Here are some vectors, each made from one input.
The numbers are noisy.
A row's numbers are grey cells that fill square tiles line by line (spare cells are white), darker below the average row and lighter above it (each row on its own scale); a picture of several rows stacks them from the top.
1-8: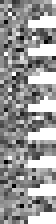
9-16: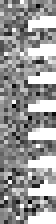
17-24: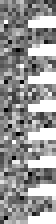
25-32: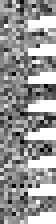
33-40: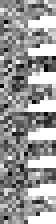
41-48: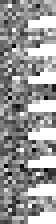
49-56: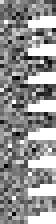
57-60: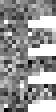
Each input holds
a point on an 8-point line, together with either a fixed value, or four true/false values.
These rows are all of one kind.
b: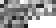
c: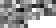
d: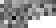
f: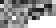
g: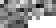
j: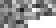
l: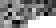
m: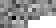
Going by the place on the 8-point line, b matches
d and m.
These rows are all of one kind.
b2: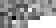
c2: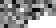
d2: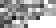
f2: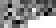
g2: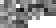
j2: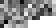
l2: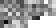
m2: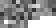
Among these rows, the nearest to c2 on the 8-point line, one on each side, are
d2 and l2.
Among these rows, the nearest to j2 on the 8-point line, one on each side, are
f2 and g2.
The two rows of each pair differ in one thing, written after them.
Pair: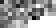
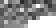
one of the four true/false values
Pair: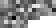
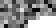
the place on the 8-point line
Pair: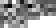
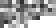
one of the four true/false values
